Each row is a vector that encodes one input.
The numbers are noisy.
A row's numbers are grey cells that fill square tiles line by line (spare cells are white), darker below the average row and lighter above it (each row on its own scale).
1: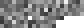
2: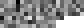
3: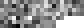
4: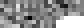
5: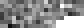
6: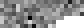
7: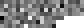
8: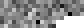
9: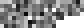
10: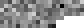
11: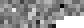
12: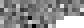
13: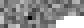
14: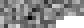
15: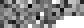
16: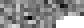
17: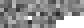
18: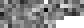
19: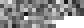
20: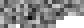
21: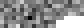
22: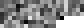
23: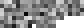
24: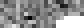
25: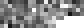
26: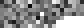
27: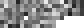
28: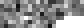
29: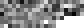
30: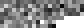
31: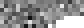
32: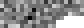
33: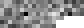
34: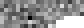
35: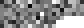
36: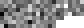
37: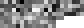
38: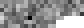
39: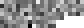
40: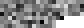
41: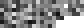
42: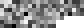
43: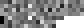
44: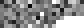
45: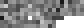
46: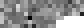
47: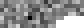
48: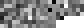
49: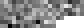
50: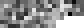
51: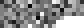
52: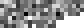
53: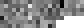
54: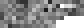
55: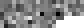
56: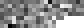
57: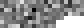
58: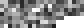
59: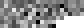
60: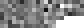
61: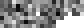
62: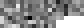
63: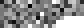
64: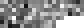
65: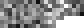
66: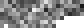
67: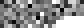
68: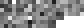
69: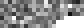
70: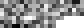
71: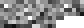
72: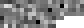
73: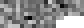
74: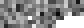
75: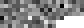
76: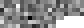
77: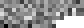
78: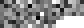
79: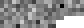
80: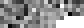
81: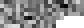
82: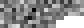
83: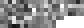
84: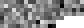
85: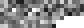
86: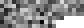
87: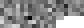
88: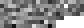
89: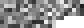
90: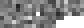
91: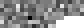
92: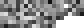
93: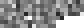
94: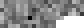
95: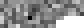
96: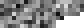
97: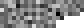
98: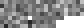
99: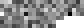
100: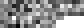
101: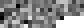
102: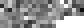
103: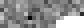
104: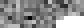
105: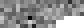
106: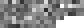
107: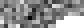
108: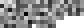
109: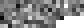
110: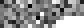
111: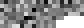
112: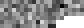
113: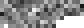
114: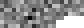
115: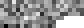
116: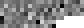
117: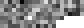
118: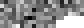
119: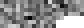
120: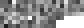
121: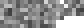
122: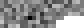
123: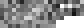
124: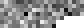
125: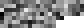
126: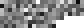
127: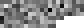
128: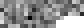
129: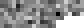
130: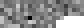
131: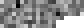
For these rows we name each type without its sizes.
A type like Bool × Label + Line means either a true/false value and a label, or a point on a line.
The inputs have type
List(Circle).
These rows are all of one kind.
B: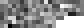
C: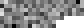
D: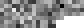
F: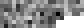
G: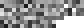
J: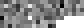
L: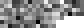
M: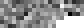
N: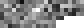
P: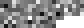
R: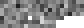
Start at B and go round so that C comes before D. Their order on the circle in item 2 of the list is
B, L, R, M, C, G, P, D, F, J, N.
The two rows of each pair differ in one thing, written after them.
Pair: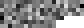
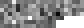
the place on the circle in item 2 of the list
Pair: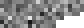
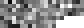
the place on the circle in item 1 of the list
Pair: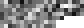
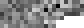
the place on the circle in item 2 of the list
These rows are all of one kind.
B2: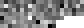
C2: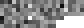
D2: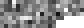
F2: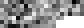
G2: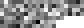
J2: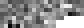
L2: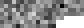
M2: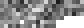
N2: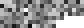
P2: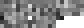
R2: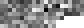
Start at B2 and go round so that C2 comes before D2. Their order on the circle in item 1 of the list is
B2, C2, P2, D2, N2, G2, F2, J2, R2, M2, L2.
